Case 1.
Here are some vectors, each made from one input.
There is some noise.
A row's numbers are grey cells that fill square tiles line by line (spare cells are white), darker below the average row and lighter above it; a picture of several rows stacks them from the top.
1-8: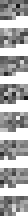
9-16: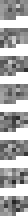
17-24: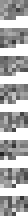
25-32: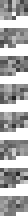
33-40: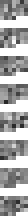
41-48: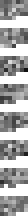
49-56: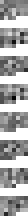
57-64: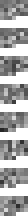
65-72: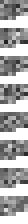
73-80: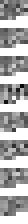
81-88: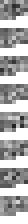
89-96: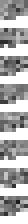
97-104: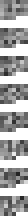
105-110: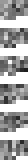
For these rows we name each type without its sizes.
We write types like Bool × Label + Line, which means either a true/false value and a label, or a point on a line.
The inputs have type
Label.
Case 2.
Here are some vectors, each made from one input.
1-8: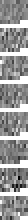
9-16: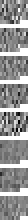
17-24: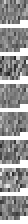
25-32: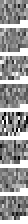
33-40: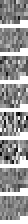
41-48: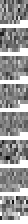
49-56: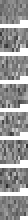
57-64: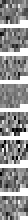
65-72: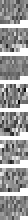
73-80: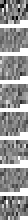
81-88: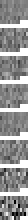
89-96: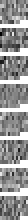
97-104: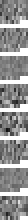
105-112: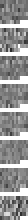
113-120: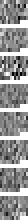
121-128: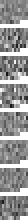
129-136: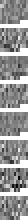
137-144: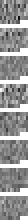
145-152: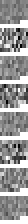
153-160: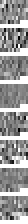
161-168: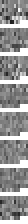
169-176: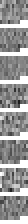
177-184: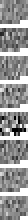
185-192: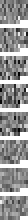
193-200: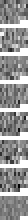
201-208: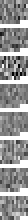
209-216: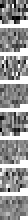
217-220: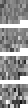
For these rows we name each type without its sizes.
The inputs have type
Bool × Bool × Bool.
